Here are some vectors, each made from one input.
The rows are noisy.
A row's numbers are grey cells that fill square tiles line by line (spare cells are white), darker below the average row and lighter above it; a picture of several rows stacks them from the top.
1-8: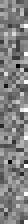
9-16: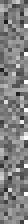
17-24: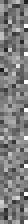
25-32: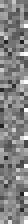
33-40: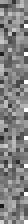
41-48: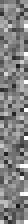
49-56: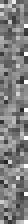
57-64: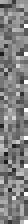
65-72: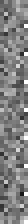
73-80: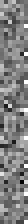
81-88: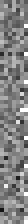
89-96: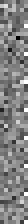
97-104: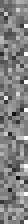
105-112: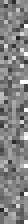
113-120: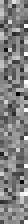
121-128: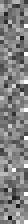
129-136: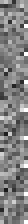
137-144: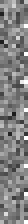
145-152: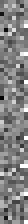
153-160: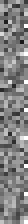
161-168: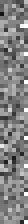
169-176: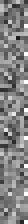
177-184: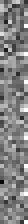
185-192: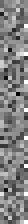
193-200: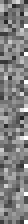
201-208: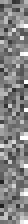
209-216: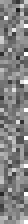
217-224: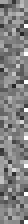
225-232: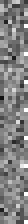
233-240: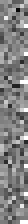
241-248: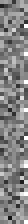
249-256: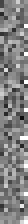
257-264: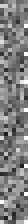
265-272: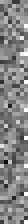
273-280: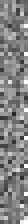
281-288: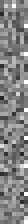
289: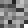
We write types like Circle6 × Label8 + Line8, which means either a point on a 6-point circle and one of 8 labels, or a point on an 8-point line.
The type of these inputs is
(Bool × Circle9 + Unit) × Line11.
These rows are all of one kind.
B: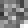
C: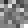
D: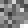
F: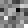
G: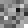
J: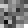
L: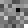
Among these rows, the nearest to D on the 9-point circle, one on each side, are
B and G.
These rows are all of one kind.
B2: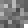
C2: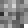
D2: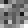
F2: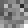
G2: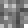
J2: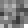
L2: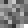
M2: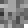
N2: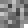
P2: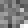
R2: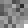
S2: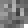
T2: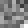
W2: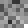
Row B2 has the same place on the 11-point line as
N2, P2, S2 and T2.
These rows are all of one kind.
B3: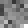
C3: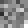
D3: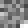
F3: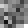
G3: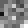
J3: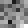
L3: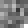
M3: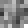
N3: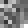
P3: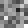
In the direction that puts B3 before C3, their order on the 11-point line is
J3, P3, B3, M3, G3, C3, L3, D3, N3, F3.
